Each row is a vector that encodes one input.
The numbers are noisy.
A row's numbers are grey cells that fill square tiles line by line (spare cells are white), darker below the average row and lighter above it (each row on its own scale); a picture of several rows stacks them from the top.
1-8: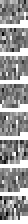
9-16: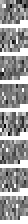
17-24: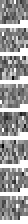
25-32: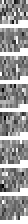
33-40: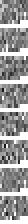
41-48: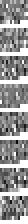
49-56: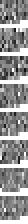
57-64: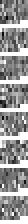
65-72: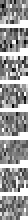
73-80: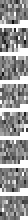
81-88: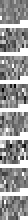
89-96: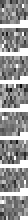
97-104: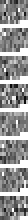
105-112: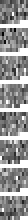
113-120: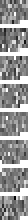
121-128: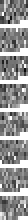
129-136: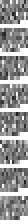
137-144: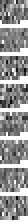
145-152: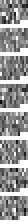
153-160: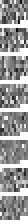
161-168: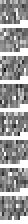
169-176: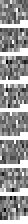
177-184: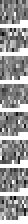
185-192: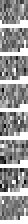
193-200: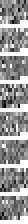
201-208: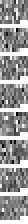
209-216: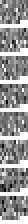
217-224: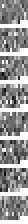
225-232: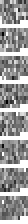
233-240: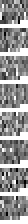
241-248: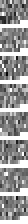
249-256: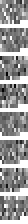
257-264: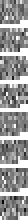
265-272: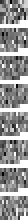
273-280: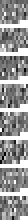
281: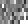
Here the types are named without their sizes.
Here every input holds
either a label and a node of a tree, or a list of points on a line.
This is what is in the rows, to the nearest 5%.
About 55% of them hold a label and a node of a tree. The rest are lists of points on a line.
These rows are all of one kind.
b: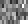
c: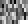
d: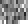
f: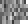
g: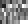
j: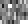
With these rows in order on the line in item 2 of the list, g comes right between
f and j.
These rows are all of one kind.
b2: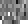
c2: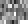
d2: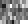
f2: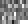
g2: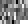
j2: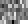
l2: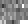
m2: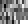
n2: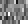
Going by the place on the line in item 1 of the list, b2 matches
d2 and n2.
